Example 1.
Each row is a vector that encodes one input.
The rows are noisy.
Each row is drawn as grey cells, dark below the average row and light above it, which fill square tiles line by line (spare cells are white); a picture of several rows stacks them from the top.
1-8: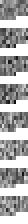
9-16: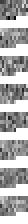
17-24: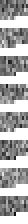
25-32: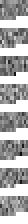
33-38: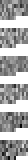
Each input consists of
a node of an 8-node tree.
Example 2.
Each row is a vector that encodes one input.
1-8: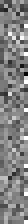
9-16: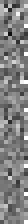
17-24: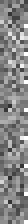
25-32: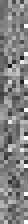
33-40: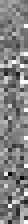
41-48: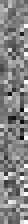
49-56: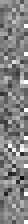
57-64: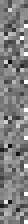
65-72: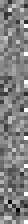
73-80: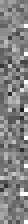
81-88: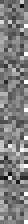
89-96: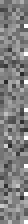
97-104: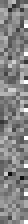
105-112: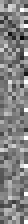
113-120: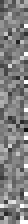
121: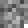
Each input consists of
a node of an 8-node tree.
